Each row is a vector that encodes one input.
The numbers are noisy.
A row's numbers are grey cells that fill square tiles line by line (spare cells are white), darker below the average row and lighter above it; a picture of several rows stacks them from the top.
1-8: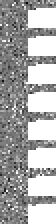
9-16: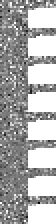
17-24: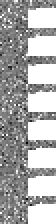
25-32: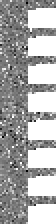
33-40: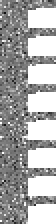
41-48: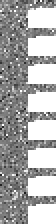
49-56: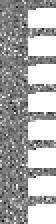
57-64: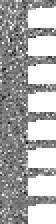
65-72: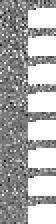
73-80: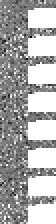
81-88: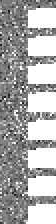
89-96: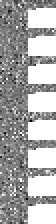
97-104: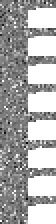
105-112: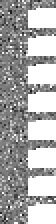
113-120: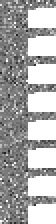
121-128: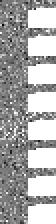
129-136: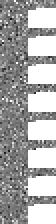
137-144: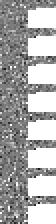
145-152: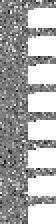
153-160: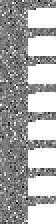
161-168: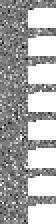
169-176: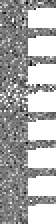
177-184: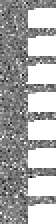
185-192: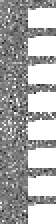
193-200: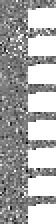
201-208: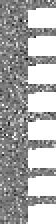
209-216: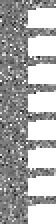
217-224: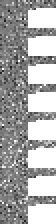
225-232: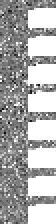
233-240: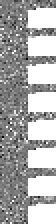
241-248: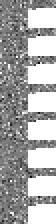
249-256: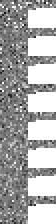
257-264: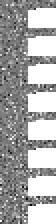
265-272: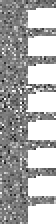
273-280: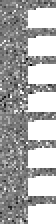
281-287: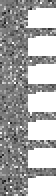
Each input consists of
a point on a 20-point circle, together with either a point on a 9-point line, or a node of a 10-node tree.
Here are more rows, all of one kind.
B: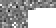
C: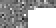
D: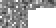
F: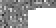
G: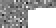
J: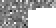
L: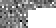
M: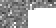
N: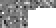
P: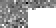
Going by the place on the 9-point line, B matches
J, L and M.
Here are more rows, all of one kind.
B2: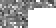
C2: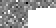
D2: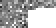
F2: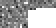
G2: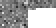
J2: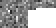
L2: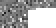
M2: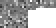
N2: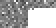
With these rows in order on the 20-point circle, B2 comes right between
L2 and M2.
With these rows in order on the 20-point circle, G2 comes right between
F2 and J2.
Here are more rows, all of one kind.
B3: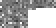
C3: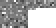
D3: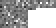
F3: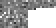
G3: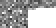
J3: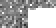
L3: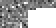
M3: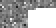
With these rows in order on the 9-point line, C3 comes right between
G3 and J3.
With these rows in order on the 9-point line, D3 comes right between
B3 and F3.
